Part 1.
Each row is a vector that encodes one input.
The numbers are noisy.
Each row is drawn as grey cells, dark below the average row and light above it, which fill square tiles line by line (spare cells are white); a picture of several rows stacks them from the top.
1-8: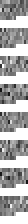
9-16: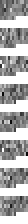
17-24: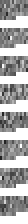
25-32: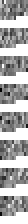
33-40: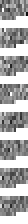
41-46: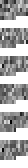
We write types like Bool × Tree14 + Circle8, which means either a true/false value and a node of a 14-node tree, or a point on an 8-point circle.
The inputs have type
Line4 × Line5 × (Tree7 + Unit).
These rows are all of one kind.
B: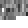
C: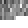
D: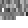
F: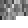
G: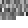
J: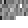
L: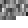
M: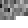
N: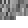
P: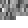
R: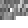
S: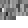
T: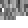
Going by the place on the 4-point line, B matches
C and T.
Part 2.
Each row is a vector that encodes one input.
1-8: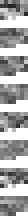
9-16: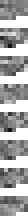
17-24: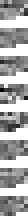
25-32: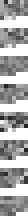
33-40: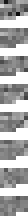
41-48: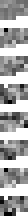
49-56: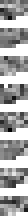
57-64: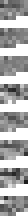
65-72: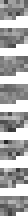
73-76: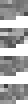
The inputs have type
List2(Line7).
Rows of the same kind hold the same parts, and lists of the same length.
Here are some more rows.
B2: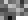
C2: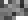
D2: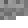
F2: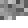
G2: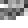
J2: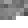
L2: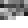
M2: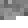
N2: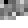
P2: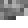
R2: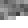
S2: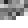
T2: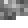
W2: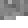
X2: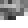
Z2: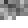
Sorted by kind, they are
B2, D2, F2, G2, J2, M2, T2, W2
C2, L2, R2
N2, P2, S2, X2, Z2

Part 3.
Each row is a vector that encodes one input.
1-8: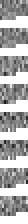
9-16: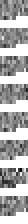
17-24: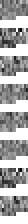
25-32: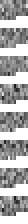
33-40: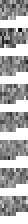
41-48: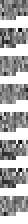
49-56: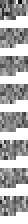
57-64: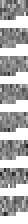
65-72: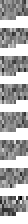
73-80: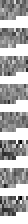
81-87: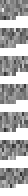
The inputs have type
Bool × (Tree11 + Unit).
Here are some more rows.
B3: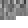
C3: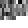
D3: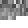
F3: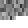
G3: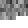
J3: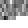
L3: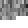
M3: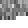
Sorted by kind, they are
B3, D3, F3, G3, J3, L3, M3
C3

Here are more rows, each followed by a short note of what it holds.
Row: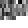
a true/false value
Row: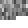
a node of an 11-node tree and a true/false value
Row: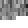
a node of an 11-node tree and a true/false value
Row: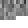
a node of an 11-node tree and a true/false value
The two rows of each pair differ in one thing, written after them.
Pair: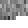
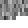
the node of the tree
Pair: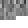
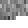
the true/false value
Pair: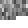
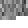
the true/false value
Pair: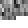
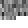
the true/false value
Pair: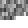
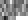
the node of the tree
